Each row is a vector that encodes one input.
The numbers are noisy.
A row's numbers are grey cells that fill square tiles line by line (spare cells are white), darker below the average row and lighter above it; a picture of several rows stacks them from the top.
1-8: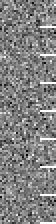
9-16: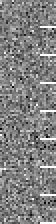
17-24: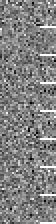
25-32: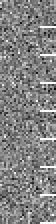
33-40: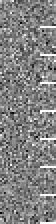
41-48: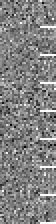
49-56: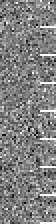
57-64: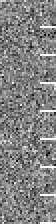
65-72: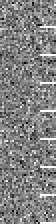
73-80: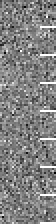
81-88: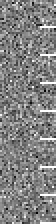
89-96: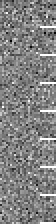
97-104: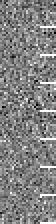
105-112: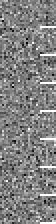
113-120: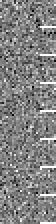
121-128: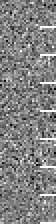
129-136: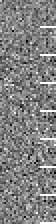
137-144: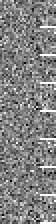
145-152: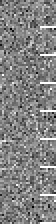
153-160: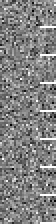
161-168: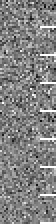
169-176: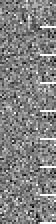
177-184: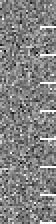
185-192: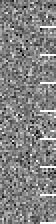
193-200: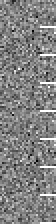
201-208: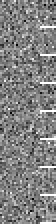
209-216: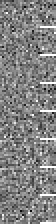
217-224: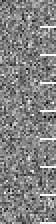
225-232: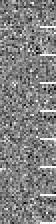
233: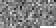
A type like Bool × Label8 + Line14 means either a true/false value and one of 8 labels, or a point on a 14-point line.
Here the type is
Label9 × (Tree19 + Unit).
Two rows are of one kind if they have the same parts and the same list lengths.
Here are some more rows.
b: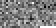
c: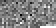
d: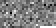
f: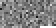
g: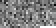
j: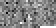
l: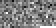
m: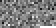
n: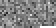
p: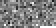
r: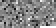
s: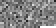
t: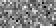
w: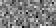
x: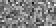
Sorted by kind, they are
b, d, g, l, m, p
c, f, j, n, r, s, t, w, x

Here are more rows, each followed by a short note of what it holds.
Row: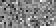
one of 9 labels and a node of a 19-node tree
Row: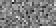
one of 9 labels and a node of a 19-node tree
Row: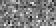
one of 9 labels
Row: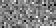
one of 9 labels
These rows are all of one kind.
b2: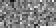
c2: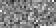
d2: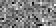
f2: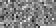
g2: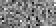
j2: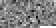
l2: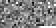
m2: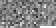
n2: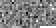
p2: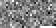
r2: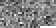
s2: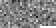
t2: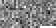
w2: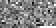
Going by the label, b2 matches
c2, g2, j2 and s2.
